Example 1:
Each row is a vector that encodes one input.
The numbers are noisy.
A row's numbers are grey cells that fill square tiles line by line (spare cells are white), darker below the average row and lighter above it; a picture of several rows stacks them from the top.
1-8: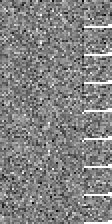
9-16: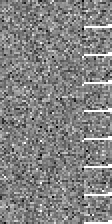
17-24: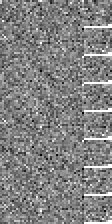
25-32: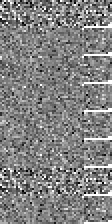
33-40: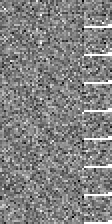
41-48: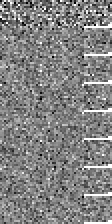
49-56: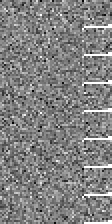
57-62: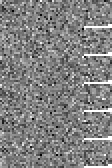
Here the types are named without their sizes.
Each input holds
a list of points on a circle.
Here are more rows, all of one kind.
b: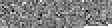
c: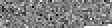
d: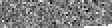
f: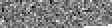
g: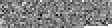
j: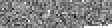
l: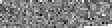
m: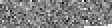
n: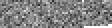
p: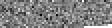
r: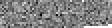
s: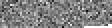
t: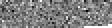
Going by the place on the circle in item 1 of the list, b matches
g, j and r.
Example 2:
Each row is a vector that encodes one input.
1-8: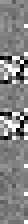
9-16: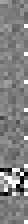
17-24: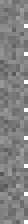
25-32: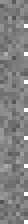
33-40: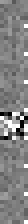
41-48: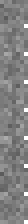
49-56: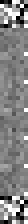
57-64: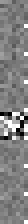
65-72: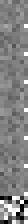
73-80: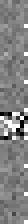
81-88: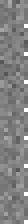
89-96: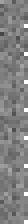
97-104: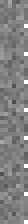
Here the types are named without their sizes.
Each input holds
either a fixed value, or a node of each of two trees.
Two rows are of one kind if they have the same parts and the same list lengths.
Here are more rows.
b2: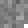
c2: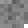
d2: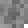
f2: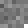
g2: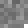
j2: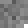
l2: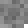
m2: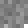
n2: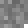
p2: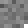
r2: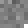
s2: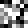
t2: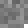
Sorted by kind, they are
b2, c2, d2, f2, g2, j2, l2, m2, n2, p2, r2, t2
s2

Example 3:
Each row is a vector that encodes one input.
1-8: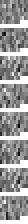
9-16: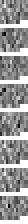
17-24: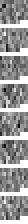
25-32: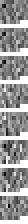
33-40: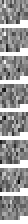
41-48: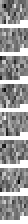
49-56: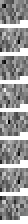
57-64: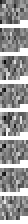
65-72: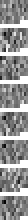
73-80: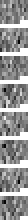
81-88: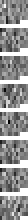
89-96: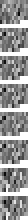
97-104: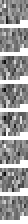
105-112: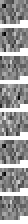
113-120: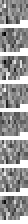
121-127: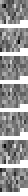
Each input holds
either a point on an 8-point line, or a point on a 9-point line.
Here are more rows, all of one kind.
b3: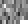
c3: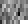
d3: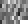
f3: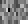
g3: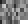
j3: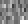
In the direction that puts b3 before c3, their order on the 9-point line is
g3, f3, j3, b3, c3, d3.
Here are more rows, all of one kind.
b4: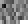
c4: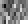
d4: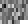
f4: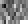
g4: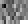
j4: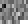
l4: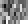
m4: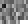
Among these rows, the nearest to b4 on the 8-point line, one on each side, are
g4 and m4.
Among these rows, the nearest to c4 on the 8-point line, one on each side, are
f4 and l4.
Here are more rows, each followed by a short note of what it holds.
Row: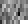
a point on a 9-point line
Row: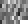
a point on a 9-point line
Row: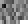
a point on an 8-point line
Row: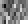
a point on an 8-point line
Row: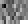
a point on an 8-point line
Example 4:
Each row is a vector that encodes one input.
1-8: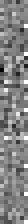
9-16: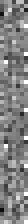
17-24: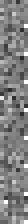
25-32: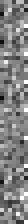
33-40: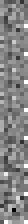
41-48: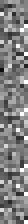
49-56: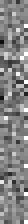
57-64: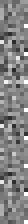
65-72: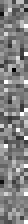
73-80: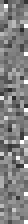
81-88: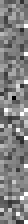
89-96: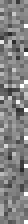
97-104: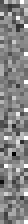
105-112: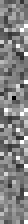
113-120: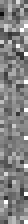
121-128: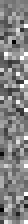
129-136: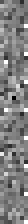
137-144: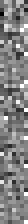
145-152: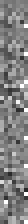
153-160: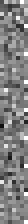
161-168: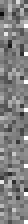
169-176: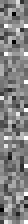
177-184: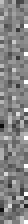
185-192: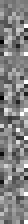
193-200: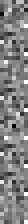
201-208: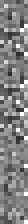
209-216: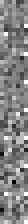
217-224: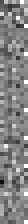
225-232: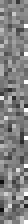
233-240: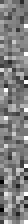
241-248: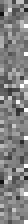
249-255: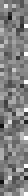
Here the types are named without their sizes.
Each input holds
either a point on a line, or a node of a tree.
